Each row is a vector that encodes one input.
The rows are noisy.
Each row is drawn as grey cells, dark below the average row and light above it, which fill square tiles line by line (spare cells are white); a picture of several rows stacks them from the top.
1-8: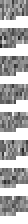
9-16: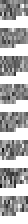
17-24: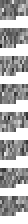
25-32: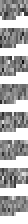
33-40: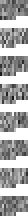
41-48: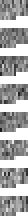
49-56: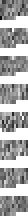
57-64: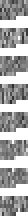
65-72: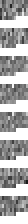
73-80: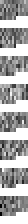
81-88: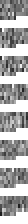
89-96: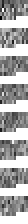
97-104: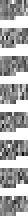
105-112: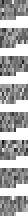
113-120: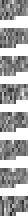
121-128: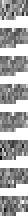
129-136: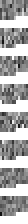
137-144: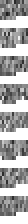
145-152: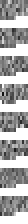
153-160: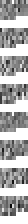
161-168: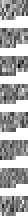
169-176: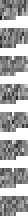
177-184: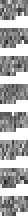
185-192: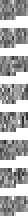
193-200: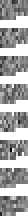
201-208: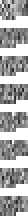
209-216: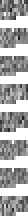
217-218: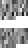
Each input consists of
either a point on a 5-point circle and a true/false value, or a point on an 8-point line and a node of an 11-node tree.
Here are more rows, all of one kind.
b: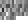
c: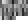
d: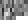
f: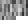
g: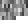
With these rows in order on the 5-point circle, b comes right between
d and f.
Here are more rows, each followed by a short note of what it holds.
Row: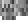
a point on a 5-point circle and a true/false value
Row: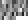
a point on a 5-point circle and a true/false value
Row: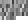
a point on a 5-point circle and a true/false value
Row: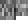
a point on an 8-point line and a node of an 11-node tree
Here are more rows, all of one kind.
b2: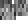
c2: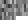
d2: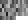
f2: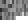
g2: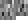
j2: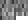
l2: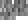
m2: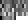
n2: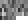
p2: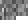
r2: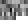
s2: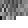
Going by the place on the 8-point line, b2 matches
g2 and l2.
